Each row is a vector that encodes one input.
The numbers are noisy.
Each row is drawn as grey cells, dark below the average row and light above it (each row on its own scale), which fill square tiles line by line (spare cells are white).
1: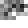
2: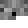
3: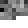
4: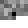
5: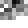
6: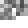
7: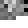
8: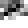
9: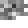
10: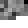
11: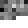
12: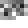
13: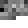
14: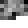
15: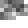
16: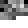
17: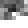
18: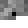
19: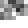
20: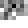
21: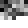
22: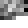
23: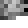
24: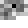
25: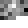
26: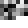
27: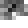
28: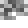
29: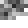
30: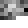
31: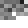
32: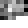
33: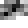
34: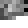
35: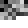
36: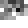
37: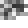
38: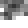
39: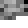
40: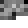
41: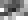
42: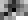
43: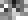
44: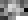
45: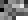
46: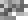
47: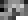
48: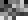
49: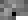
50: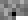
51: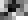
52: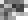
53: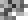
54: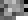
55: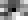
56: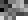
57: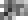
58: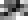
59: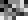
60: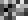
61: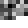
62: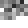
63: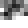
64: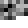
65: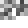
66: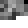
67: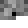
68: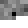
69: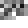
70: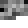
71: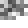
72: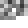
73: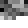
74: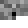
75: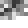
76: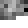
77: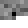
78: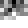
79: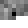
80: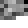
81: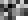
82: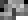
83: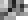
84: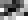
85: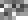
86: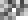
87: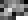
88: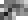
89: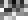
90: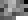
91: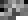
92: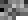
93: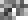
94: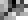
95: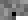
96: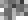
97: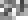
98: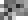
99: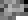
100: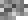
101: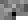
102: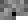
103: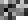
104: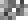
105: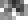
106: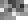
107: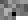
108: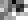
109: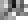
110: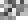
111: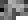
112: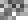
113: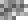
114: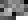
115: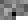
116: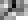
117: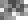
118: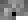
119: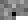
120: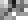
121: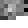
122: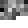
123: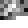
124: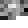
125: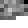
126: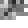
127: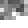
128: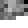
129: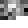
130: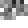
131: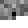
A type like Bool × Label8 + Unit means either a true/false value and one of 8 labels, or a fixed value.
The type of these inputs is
Bool × Label10 + Tree10 + Unit.
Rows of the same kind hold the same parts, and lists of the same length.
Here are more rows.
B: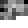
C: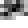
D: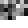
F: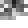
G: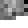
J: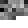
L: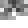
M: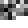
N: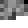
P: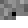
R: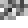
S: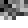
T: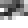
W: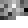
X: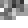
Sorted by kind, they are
B, G, J, N, P, S, W
C, F, L, R, T, X
D, M

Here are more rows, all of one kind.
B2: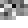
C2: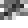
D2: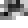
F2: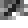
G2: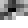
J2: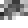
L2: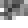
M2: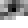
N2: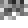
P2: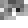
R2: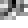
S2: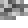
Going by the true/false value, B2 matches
N2, P2, R2 and S2.
